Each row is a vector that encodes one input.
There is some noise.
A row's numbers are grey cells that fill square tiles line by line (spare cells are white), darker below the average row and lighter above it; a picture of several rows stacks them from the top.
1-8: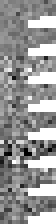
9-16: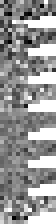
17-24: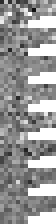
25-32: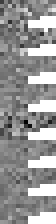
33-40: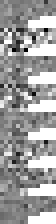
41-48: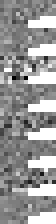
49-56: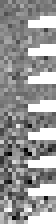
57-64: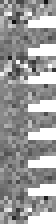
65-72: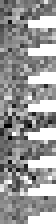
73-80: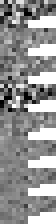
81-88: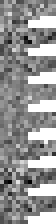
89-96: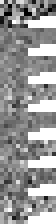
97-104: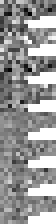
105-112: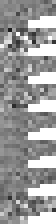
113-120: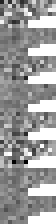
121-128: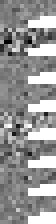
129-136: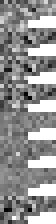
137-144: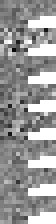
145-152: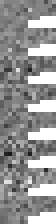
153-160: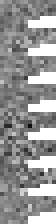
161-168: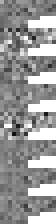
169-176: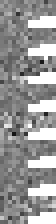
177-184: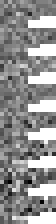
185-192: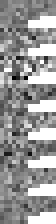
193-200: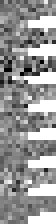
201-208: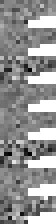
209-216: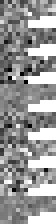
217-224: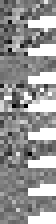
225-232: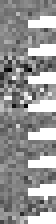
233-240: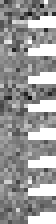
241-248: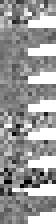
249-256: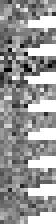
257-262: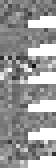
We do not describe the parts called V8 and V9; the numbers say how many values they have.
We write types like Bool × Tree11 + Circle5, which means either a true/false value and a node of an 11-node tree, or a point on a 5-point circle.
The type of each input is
(Line5 + V9) × Line6 × V8 + Line7.
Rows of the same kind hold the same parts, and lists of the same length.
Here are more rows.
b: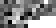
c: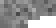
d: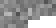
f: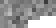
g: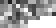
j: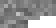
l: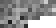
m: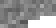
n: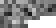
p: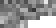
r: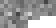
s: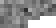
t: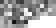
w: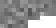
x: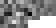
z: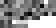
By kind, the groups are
b, g, l, p, z
c, d, f, n, r, s
j, m, t, w, x

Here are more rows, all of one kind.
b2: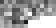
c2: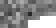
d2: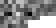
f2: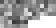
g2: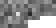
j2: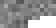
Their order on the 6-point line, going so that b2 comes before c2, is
j2, b2, c2, d2, g2, f2.
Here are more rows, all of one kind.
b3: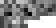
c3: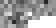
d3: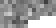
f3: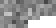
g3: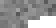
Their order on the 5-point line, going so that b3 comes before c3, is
b3, g3, f3, c3, d3.
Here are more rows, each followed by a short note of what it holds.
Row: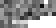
a point on a 7-point line
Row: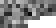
a point on a 5-point line, a point on a 6-point line and a value of V8
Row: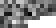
a point on a 5-point line, a point on a 6-point line and a value of V8
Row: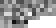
a point on a 6-point line, a value of V8 and a value of V9
